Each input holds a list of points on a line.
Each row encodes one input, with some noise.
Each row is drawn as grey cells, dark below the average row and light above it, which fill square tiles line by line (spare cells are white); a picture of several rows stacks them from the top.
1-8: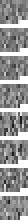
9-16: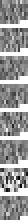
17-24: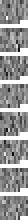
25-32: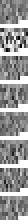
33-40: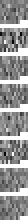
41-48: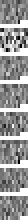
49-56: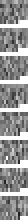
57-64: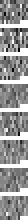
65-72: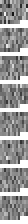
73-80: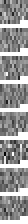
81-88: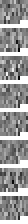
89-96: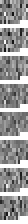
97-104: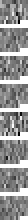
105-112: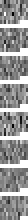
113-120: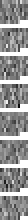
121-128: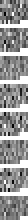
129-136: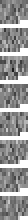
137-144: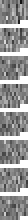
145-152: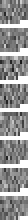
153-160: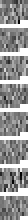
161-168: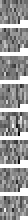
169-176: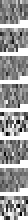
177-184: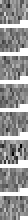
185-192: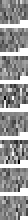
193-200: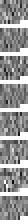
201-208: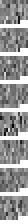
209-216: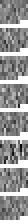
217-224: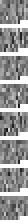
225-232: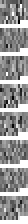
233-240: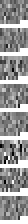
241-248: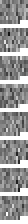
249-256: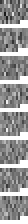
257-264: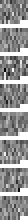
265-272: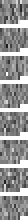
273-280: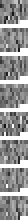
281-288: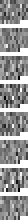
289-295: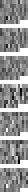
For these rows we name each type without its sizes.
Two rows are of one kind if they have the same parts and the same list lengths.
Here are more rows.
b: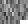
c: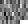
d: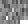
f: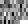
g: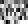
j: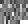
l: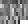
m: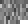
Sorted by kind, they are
b, c, j, m
d, f, l
g

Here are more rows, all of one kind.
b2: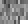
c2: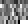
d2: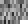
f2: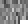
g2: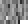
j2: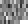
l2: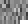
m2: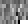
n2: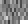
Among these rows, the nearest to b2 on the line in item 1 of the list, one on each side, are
c2 and f2.
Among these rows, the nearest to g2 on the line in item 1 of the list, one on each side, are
f2 and j2.
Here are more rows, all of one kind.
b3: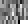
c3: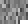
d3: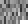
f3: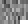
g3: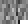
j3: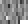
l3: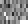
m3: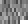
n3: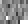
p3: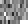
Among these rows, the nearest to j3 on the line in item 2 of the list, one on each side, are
b3 and g3.
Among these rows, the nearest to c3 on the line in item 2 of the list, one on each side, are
d3 and p3.
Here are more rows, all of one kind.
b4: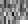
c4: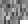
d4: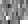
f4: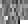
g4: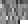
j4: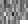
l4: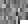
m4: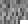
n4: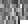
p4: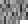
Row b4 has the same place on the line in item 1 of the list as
j4 and n4.
